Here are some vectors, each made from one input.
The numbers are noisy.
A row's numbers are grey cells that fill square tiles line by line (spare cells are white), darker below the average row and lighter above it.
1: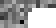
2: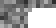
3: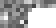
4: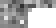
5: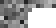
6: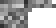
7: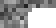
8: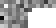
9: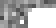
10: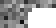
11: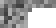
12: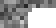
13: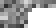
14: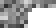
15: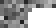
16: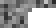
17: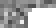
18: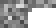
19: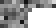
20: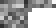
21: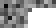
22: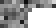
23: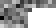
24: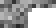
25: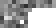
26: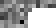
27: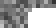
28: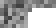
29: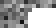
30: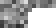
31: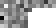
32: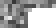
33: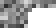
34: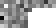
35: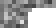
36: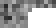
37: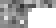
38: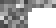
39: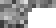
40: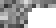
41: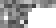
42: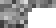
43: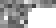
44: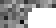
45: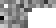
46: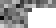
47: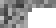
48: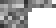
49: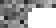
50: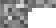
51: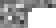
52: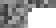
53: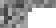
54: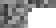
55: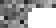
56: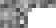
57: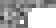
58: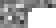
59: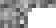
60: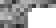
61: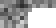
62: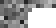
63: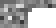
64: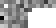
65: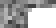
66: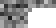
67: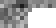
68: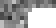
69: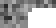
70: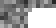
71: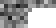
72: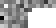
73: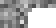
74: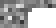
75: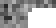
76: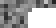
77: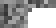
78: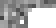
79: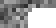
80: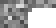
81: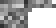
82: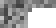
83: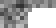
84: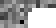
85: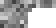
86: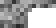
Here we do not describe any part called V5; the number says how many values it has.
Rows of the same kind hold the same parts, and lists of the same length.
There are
4 kinds of row.
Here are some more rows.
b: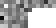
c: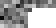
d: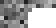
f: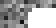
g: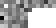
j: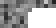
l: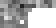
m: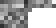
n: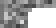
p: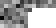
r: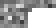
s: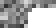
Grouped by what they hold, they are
b, c, g, p
d, f, m, r
j, s
l, n

